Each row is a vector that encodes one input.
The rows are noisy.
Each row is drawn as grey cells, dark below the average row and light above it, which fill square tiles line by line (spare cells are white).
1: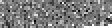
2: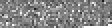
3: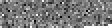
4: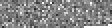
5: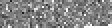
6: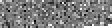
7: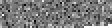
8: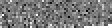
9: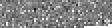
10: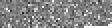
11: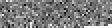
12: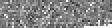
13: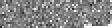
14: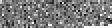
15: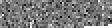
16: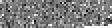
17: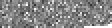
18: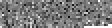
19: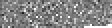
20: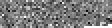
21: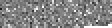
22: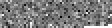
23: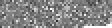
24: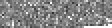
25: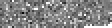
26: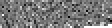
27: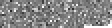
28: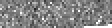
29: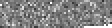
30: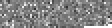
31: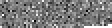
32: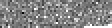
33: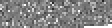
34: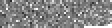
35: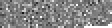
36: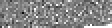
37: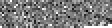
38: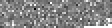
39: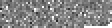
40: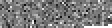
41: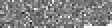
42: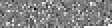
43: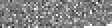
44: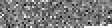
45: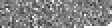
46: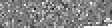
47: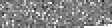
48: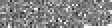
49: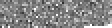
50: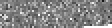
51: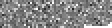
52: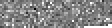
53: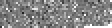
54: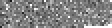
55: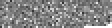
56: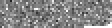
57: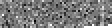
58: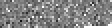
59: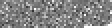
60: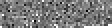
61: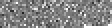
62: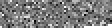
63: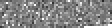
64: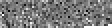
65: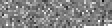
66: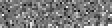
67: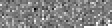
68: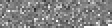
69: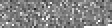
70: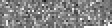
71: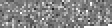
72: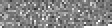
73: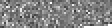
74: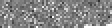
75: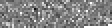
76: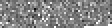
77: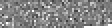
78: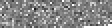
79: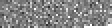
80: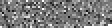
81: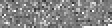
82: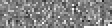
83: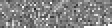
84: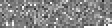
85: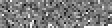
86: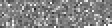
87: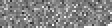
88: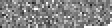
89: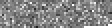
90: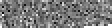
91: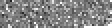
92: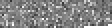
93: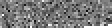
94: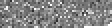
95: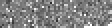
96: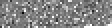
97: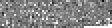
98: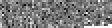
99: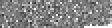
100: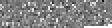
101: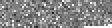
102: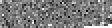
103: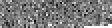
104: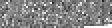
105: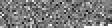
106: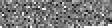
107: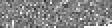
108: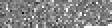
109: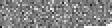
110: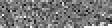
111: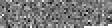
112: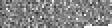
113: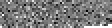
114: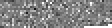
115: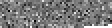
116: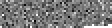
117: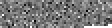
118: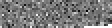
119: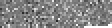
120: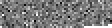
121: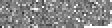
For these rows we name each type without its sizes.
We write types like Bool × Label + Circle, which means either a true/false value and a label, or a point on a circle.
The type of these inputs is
Bool × Label + Tree.
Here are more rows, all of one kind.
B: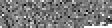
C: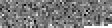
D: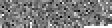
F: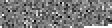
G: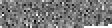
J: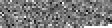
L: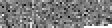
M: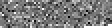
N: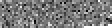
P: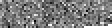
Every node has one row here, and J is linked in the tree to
B and M.
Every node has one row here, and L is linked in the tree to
C.
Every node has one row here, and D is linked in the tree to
C.
